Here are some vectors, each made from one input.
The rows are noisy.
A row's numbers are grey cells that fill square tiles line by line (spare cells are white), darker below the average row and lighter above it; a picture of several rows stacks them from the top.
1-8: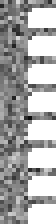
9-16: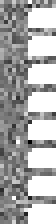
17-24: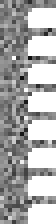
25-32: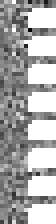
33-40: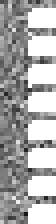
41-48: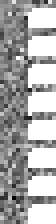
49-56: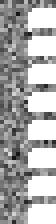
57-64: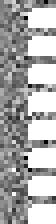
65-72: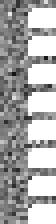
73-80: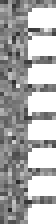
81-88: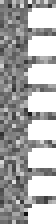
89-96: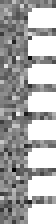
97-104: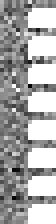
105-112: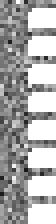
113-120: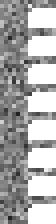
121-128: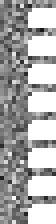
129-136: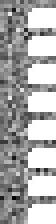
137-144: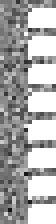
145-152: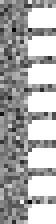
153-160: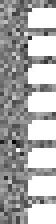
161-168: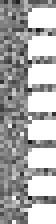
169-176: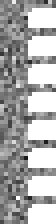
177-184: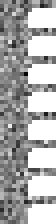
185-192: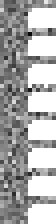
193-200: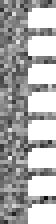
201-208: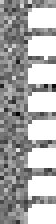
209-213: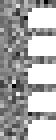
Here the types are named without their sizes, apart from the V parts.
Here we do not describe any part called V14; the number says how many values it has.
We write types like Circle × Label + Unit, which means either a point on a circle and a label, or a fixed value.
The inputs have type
Line × (Line + V14) × V14.
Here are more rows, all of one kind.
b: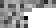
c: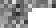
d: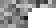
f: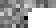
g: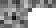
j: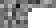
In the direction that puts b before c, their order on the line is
b, d, c, j, g, f.
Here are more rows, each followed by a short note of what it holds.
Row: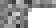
a point on each of two lines and a value of V14
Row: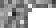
a point on a line and two values of V14
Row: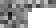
a point on each of two lines and a value of V14
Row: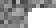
a point on each of two lines and a value of V14
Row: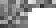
a point on each of two lines and a value of V14
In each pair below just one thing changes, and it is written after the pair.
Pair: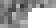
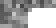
the place on one of the two lines
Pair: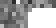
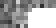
the value of V14
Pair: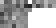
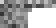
the place on one of the two lines
